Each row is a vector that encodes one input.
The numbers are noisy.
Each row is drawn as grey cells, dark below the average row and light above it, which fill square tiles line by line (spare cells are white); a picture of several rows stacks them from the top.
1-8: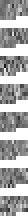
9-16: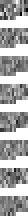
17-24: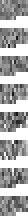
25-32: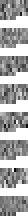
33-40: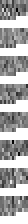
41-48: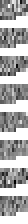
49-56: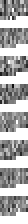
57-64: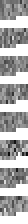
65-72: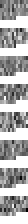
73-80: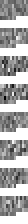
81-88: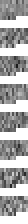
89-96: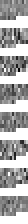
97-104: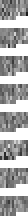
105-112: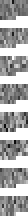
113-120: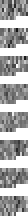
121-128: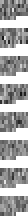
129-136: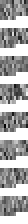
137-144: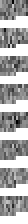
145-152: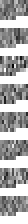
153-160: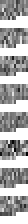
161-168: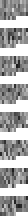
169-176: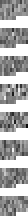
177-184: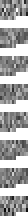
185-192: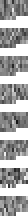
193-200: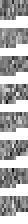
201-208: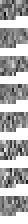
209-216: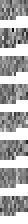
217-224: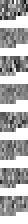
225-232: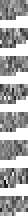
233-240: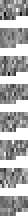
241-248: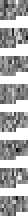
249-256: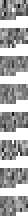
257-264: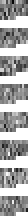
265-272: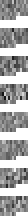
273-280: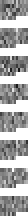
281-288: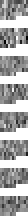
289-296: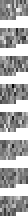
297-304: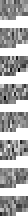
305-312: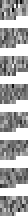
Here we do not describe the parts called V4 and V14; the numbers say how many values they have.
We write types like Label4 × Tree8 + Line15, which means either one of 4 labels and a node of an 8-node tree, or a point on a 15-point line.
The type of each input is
Bool × (Line5 + V4) × Line7 × V14.
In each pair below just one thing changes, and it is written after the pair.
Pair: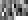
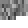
the value of V4
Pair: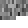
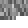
the value of V14
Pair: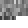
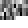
the place on the 7-point line
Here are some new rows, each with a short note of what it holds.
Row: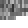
a point on a 5-point line, a point on a 7-point line, a true/false value and a value of V14
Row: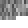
a point on a 5-point line, a point on a 7-point line, a true/false value and a value of V14
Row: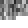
a point on a 5-point line, a point on a 7-point line, a true/false value and a value of V14
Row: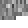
a point on a 5-point line, a point on a 7-point line, a true/false value and a value of V14
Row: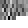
a point on a 7-point line, a true/false value, a value of V4 and a value of V14
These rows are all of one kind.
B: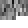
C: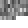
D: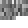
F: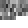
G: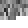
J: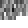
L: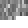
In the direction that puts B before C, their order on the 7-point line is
J, D, L, F, B, C, G.
